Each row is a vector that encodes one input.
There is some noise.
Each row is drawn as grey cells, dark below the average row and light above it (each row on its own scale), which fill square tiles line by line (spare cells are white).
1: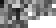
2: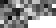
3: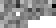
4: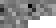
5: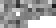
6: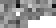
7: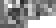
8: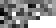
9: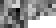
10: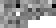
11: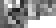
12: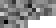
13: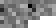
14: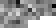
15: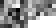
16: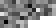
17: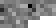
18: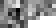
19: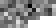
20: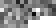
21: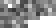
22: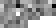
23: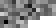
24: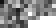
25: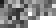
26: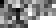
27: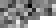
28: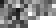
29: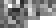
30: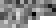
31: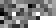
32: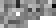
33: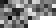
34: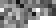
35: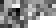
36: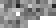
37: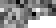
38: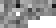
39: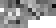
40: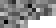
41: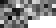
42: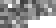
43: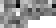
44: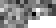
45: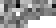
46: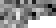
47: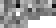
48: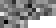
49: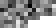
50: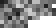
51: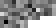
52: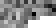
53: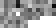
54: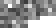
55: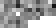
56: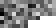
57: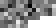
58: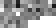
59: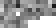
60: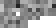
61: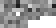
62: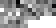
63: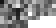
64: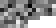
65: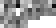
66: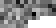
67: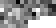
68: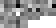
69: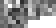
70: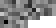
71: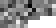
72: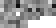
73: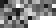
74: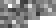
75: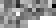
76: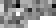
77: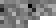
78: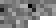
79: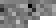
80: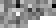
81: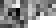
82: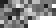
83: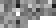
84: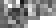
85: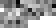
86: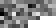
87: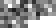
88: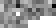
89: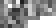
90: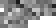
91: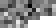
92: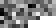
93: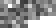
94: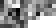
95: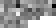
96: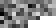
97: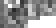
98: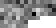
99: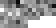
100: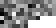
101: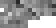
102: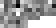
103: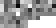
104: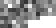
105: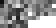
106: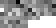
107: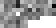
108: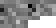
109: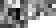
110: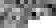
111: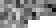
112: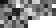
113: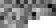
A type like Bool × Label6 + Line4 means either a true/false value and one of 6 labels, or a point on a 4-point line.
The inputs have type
Line4 + Line5 + Line7.
